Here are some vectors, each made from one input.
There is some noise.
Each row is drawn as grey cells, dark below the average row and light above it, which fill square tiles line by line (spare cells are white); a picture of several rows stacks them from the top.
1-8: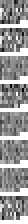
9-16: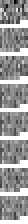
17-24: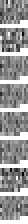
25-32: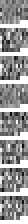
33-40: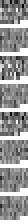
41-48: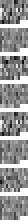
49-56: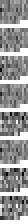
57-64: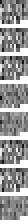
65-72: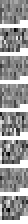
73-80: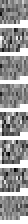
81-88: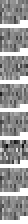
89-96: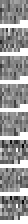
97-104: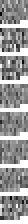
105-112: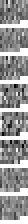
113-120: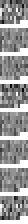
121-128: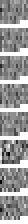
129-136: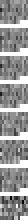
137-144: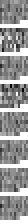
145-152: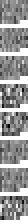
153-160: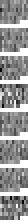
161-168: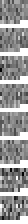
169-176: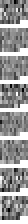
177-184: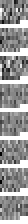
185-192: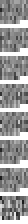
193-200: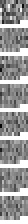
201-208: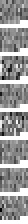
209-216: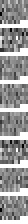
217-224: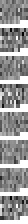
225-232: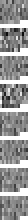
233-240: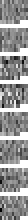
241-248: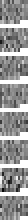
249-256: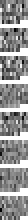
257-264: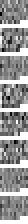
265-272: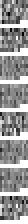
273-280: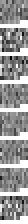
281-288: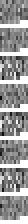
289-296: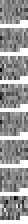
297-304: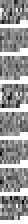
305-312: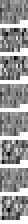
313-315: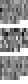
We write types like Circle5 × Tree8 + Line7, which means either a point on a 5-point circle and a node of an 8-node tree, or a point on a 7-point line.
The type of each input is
Bool × (Line7 + Line9) + Circle14.
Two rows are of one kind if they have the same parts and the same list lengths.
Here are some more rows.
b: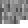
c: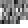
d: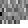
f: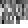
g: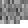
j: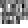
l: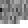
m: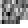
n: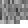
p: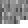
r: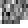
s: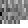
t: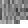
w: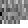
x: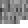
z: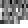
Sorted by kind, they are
b, d, l, p, s, w, x
c, f, j, m, r, z
g, n, t

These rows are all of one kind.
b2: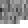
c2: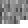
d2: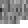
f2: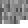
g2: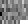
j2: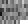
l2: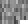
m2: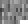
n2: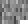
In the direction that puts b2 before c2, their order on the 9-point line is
j2, b2, d2, g2, m2, f2, c2, n2, l2.
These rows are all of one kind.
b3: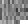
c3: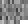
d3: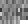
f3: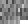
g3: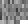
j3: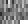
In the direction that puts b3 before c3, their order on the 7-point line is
j3, f3, d3, b3, g3, c3.
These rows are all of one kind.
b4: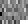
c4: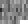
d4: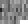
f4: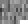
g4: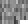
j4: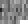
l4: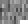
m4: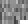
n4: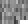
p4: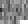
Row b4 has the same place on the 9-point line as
g4, m4 and n4.
